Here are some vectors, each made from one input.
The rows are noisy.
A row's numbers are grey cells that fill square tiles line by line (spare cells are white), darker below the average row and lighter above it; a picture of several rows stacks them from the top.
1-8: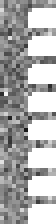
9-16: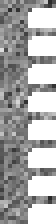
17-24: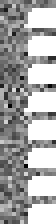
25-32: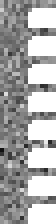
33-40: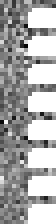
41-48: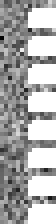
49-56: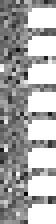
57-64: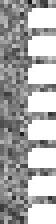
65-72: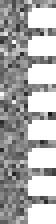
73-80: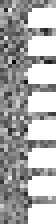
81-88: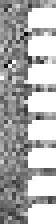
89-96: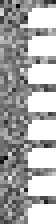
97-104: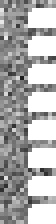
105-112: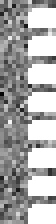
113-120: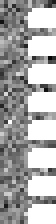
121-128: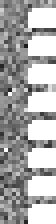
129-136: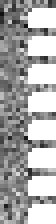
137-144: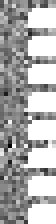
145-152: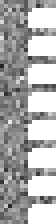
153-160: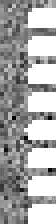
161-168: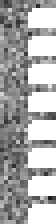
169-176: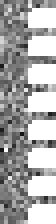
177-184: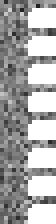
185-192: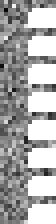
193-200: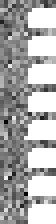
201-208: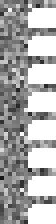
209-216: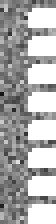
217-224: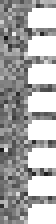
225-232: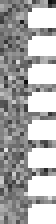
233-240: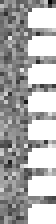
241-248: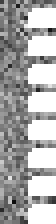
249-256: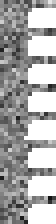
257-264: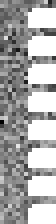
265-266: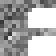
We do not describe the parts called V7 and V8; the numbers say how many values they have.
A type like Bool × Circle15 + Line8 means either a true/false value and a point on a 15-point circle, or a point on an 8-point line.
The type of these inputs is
(Line6 + V7) × V8 + List3(Line5).
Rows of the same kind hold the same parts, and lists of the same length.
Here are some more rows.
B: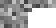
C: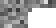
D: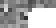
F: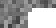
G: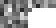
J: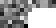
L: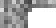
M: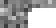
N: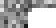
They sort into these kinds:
B
C
D, F
G, M
J
L, N

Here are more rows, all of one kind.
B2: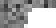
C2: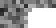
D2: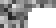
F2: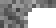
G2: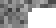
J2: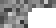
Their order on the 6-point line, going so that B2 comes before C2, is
J2, B2, G2, C2, D2, F2.
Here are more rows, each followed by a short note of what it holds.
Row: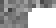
a value of V7 and a value of V8
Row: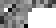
a value of V7 and a value of V8
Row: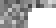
a list of two items
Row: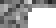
a value of V7 and a value of V8
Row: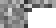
a list of three items
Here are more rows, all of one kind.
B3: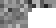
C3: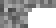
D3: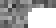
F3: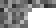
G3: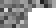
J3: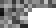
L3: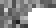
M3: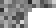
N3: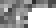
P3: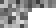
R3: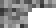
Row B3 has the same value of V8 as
C3, J3 and R3.
